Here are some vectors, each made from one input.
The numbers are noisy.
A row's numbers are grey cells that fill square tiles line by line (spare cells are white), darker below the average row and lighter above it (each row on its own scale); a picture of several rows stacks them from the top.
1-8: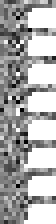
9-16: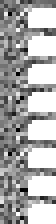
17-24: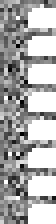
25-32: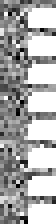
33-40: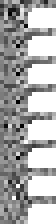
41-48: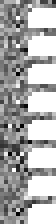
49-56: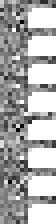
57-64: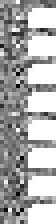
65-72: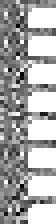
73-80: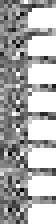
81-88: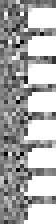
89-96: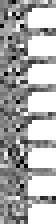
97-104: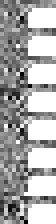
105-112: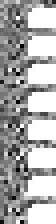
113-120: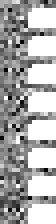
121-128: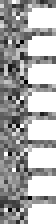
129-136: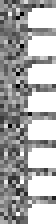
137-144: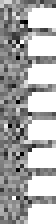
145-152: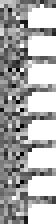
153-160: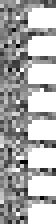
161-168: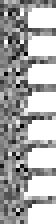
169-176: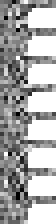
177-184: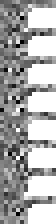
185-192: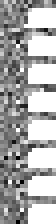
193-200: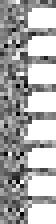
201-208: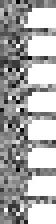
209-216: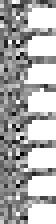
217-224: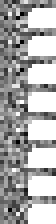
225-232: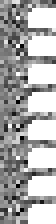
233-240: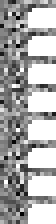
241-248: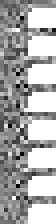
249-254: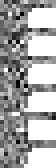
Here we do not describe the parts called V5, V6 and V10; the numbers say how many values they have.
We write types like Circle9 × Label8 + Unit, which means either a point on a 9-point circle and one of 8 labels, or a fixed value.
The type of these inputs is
Bool × Circle9 + (Line7 + V5) × V10 + V6.
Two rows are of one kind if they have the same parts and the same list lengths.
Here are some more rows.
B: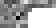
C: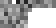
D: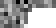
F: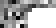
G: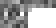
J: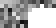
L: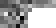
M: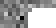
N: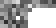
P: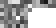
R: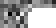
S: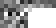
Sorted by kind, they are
B, F
C, D
G, L, M, R, S
J, N, P

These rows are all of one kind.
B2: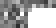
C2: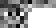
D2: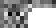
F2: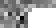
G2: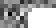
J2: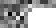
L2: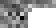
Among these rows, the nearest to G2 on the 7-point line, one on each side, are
D2 and J2.
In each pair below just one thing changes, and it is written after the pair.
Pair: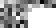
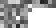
the value of V5
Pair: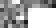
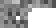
the value of V10
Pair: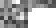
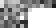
the value of V5
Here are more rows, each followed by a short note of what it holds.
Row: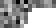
a value of V6
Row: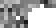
a value of V5 and a value of V10
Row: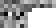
a point on a 9-point circle and a true/false value
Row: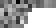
a value of V6
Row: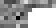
a point on a 9-point circle and a true/false value
